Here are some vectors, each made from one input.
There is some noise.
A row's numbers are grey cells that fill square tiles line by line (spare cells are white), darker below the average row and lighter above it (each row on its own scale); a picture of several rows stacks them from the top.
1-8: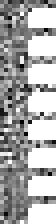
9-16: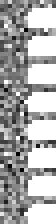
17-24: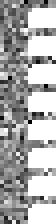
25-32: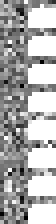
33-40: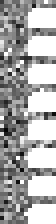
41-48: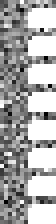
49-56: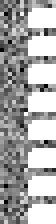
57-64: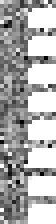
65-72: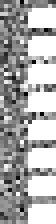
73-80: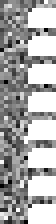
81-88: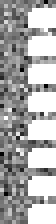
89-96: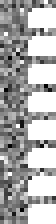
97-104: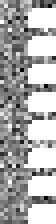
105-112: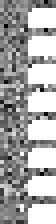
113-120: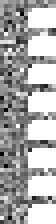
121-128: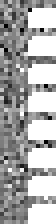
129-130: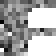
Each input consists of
a point on a 10-point circle, together with either a point on a 5-point line, or a point on a 6-point line.
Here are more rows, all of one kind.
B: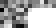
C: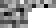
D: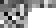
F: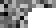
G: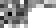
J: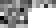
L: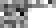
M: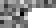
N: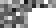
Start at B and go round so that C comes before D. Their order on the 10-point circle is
B, M, N, L, C, G, D, F, J.
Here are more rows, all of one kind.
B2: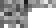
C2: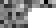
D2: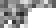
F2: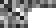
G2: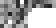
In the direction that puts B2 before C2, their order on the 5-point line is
F2, D2, G2, B2, C2.
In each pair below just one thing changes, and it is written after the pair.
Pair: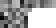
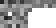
the place on the 10-point circle
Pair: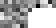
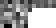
the place on the 10-point circle
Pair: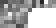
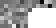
the place on the 10-point circle
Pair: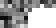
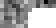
the place on the 6-point line
